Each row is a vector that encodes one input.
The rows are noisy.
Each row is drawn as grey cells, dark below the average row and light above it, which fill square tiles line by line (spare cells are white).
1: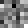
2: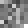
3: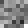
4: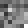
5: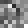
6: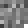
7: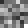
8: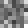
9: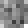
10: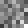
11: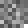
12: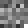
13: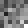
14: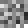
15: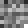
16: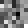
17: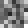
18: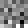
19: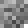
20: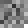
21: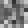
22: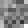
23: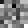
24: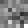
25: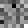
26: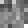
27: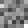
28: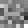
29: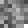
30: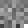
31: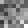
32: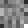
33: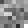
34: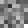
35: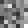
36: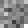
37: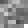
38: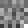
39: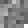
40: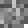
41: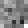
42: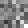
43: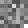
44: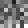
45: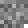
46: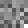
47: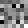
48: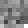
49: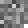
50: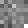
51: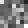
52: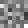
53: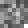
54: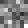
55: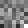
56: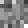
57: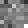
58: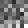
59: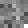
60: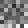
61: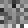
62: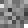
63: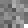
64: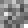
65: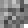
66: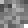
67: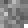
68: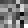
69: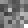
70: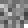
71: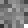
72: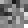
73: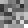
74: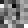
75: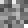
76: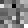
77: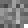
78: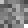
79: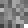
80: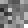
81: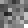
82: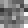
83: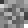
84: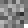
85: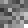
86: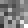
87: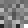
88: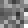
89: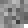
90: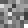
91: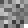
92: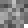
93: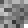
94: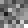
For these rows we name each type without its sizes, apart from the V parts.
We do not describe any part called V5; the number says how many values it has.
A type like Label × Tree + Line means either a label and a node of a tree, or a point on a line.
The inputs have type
Bool × (Circle + V5).
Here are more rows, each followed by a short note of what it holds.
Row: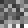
a point on a circle and a true/false value
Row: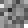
a point on a circle and a true/false value
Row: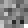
a point on a circle and a true/false value
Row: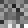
a point on a circle and a true/false value
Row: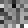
a point on a circle and a true/false value
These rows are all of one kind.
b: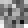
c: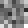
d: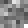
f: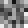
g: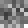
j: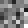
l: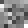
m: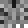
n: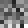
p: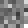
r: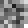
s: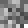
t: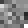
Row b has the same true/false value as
d, l, s and t.
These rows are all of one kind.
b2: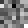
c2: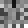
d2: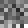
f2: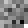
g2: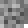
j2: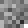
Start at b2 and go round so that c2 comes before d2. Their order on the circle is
b2, c2, d2, g2, f2, j2.
